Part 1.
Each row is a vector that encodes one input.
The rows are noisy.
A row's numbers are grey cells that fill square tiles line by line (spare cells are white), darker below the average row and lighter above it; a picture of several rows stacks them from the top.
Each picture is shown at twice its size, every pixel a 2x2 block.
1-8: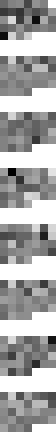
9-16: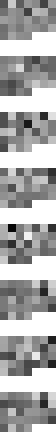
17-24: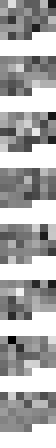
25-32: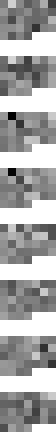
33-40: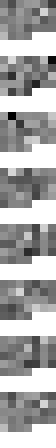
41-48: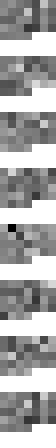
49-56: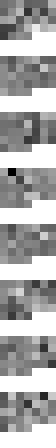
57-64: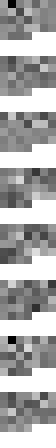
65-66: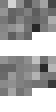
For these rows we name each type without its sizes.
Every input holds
a label.
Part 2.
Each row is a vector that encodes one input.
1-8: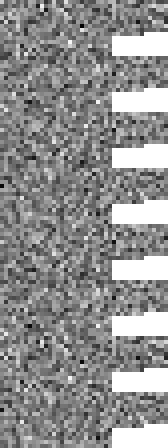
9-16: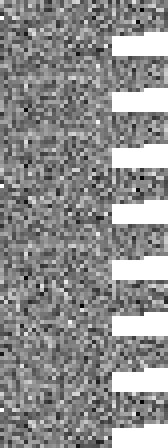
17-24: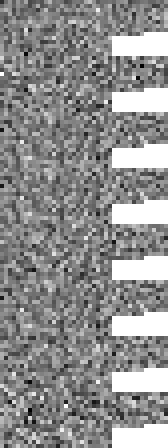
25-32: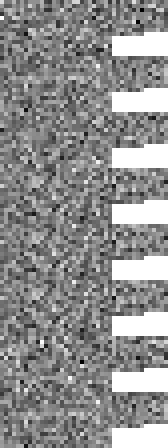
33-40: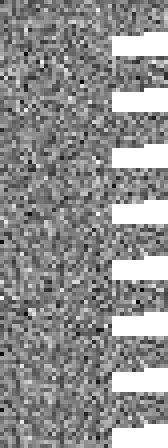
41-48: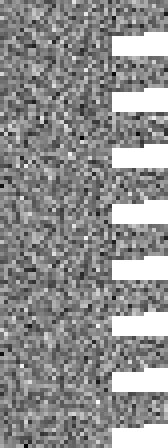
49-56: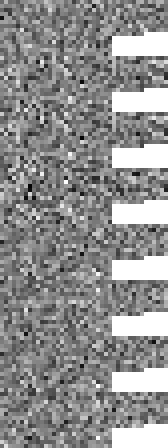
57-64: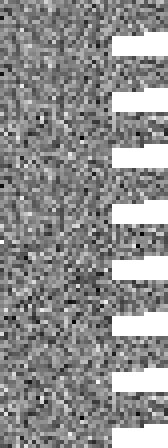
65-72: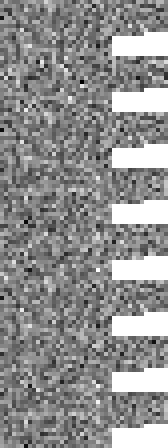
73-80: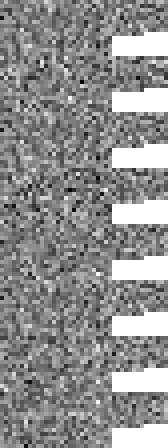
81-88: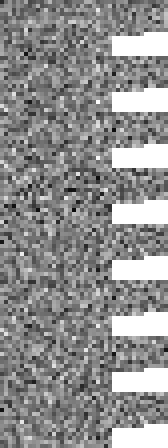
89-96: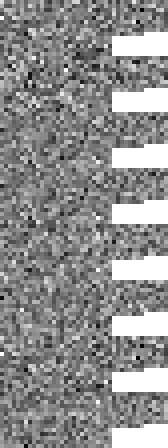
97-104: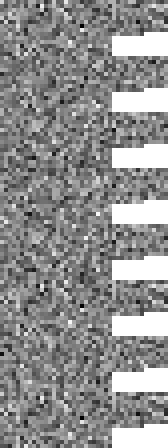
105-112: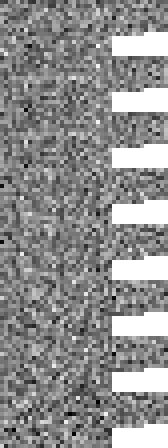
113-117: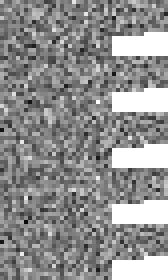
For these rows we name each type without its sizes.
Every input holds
a point on a circle.
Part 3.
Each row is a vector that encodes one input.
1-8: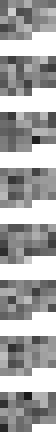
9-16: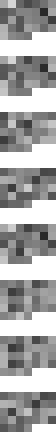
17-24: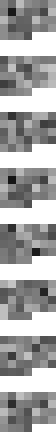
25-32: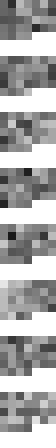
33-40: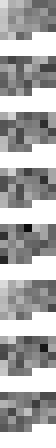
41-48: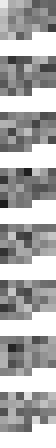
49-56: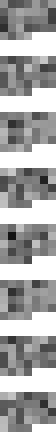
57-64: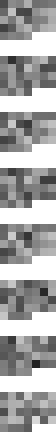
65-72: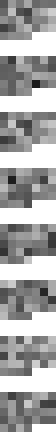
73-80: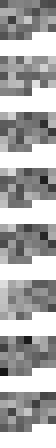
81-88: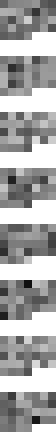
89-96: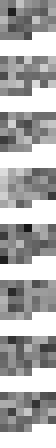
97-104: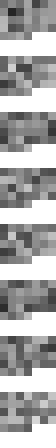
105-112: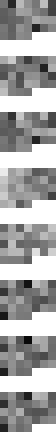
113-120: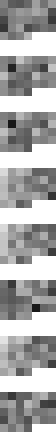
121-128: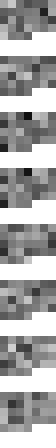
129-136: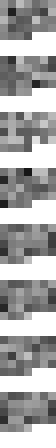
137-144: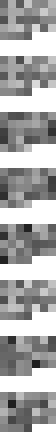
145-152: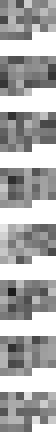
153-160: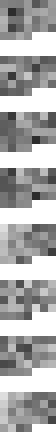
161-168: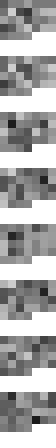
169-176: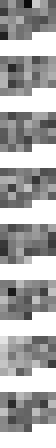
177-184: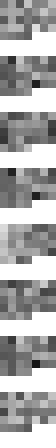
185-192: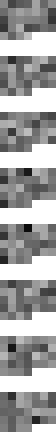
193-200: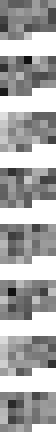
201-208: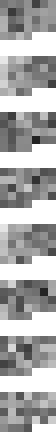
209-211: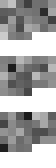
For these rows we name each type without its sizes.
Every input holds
a label.
